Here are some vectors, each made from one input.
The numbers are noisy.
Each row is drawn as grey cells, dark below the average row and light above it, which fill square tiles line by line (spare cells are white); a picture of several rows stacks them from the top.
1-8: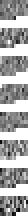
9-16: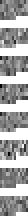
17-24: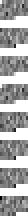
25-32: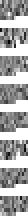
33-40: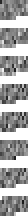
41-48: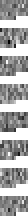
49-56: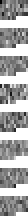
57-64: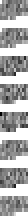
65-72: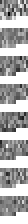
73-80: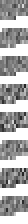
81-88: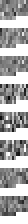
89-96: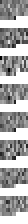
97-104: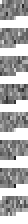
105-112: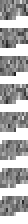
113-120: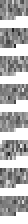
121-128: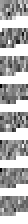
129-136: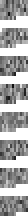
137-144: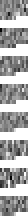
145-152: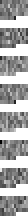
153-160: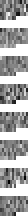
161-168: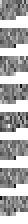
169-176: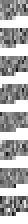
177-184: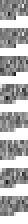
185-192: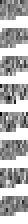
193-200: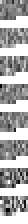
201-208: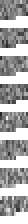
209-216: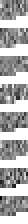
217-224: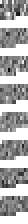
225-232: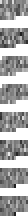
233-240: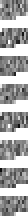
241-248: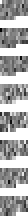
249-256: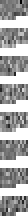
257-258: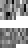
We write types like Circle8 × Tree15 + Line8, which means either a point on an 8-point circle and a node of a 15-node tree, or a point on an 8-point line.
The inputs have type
Bool × Bool × Bool × Bool × Bool + Unit.
